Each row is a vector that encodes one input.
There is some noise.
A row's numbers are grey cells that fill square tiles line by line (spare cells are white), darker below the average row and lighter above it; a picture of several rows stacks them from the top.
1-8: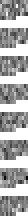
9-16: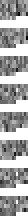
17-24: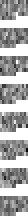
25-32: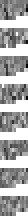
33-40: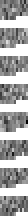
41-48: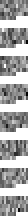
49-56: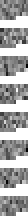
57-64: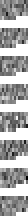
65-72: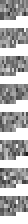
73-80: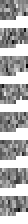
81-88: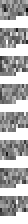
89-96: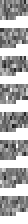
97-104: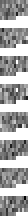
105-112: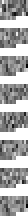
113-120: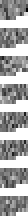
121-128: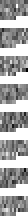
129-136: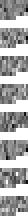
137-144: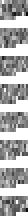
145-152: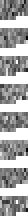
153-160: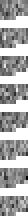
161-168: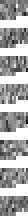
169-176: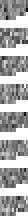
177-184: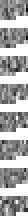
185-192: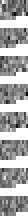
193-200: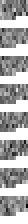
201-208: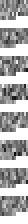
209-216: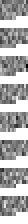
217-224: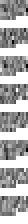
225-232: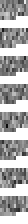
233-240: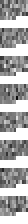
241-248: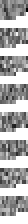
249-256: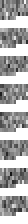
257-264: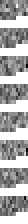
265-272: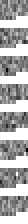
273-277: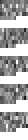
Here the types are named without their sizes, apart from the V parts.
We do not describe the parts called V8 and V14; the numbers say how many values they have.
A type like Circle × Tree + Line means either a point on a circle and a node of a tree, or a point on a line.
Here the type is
Bool × (Line + V14) × V8.
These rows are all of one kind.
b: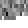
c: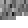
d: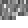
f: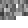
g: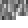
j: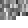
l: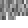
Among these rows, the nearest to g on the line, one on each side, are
d and l.
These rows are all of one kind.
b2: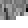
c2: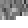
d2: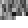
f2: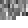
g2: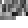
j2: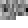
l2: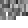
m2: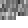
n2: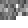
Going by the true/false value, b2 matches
c2 and n2.
